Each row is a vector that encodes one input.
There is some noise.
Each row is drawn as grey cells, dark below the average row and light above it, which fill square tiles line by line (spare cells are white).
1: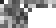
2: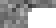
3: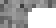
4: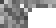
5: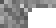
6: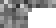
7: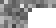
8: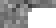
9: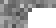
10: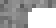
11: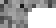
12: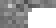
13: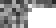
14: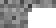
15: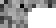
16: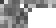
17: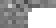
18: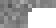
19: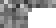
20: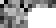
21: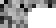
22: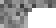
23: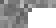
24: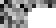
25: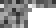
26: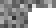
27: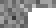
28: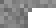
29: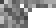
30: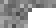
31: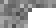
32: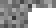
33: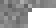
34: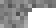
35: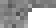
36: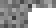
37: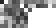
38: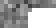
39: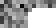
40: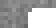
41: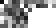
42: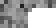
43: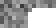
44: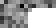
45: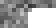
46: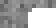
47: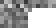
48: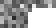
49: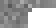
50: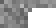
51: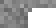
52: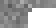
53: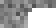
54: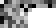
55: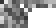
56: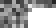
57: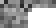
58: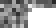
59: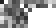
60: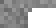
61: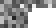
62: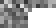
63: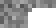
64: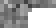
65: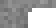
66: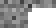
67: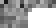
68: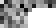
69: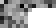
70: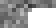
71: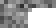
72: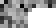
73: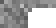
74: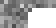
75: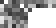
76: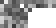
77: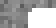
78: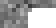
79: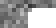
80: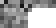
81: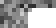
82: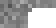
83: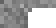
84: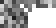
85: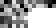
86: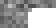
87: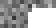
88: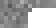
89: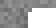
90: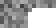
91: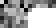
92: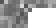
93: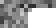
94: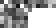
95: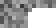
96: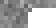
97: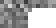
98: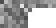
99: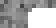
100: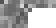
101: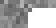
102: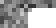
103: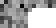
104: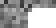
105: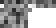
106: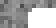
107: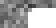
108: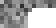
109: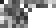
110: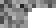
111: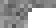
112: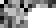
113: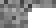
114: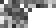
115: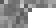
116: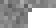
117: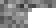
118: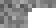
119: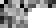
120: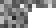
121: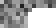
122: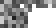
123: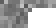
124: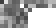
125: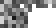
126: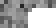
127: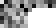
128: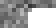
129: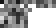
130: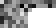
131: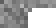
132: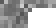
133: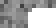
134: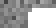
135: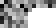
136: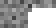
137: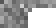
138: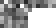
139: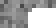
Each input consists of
either a fixed value, or a node of a 7-node tree.
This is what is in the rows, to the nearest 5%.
About 5% of them hold a fixed value. The rest hold a node of a 7-node tree.
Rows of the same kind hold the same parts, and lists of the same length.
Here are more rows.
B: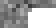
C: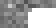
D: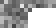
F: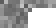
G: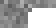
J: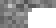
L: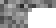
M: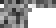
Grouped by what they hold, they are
B, C, D, F, G, J, L
M

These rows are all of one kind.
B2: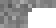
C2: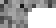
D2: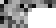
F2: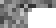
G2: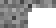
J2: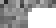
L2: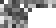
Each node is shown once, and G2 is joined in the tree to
J2.
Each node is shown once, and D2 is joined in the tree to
C2 and F2.
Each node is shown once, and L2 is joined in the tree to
B2.
